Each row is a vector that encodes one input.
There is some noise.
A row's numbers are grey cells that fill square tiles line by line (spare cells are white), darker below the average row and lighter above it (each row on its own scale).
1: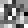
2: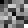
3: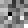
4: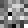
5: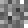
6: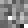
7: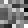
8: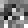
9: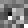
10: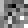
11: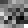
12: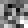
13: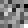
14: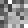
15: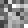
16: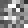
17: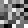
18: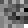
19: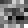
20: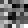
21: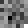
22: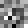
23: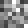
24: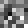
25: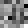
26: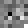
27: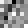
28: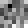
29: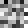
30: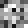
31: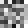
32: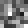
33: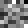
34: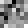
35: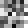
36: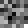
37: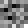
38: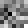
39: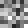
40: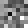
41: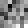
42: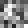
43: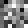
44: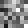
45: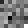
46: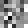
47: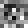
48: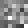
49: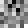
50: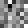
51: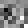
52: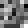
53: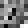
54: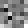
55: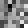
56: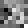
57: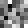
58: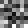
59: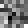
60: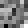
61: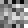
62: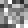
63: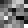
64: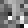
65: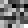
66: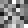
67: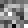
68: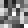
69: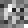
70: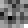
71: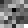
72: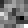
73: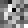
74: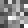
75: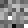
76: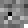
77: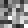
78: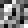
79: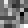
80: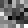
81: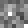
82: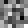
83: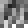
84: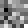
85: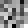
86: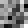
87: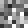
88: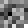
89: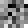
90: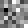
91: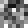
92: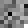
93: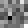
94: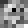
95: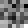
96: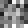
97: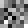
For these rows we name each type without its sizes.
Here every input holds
a point on a line, together with either a label, or a point on a line.
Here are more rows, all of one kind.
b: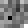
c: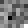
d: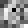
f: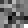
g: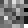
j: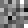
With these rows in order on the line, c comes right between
b and d.
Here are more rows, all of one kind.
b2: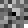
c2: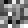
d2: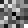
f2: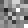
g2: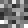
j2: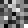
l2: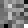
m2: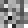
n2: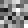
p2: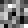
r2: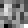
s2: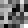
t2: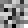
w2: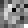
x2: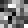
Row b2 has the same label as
d2, j2, p2 and x2.
